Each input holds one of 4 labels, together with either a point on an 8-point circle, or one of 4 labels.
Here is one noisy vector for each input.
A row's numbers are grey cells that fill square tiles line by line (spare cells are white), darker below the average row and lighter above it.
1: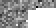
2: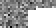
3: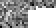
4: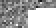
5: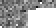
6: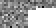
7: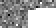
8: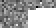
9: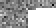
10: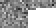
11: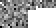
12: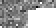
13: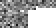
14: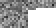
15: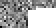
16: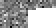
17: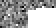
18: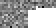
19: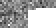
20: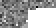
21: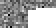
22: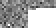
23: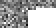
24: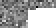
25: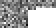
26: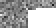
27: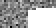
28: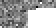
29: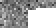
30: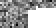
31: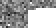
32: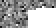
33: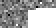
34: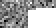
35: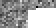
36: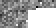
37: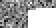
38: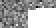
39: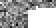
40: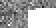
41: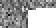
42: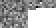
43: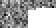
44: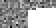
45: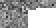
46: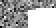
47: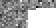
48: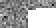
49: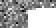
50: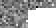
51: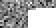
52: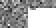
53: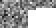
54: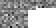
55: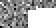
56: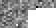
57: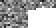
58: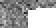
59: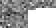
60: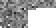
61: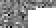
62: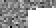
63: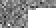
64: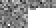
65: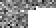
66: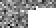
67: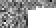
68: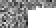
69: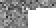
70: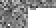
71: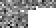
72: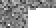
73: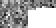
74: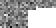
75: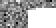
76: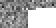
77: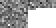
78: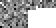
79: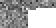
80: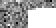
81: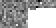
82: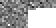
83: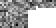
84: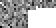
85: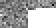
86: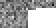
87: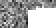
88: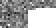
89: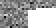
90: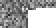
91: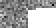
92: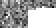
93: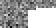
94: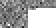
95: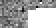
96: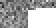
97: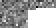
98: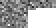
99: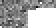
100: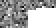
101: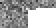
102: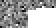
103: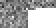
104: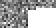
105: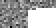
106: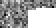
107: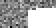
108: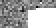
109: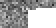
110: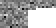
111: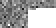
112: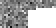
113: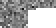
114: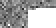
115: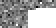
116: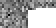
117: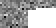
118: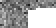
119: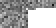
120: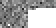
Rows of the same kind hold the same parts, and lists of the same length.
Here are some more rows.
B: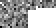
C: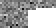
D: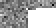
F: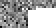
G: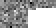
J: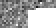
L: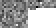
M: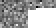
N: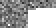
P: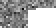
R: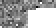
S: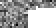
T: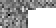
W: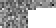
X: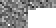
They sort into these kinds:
B, F, S
C, D, G, J, L, M, N, P, R, T, W, X

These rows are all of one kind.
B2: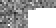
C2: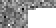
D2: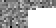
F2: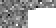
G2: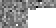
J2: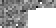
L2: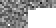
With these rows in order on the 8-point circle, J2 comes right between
C2 and F2.
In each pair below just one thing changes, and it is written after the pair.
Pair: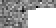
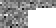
the label
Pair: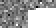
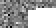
the label
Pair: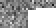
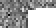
the place on the 8-point circle
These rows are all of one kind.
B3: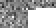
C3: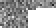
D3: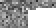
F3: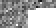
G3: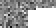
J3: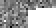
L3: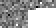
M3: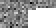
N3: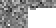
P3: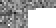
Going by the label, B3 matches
C3 and D3.
